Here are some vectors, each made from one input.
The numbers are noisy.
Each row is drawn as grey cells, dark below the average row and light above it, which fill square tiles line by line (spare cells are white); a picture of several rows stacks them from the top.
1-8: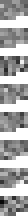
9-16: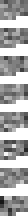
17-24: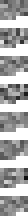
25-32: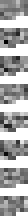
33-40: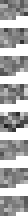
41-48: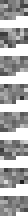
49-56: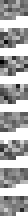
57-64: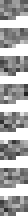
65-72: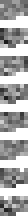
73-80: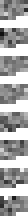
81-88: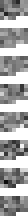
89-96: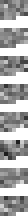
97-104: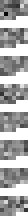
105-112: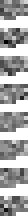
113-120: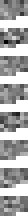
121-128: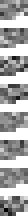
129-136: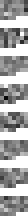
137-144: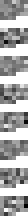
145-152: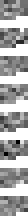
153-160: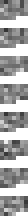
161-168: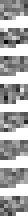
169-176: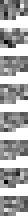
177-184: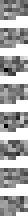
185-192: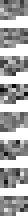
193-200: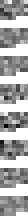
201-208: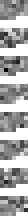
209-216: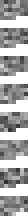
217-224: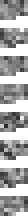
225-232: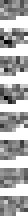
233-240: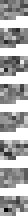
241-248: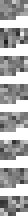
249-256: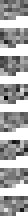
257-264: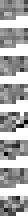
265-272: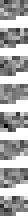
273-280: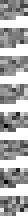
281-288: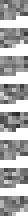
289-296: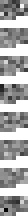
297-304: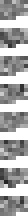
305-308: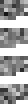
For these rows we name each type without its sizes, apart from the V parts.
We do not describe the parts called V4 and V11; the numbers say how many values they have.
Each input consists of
either a point on a line and a value of V11, or four true/false values, or a value of V4.
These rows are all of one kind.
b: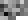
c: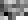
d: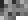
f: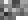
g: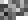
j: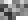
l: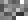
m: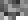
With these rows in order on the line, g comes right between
f and j.
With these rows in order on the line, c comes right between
b and j.
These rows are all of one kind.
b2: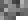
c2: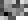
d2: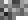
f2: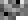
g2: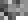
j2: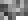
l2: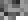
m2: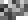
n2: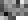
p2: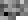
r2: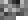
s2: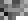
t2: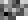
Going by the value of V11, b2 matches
d2 and r2.
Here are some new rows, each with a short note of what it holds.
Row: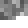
four true/false values
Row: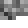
a point on a line and a value of V11
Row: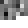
a value of V4
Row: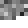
four true/false values
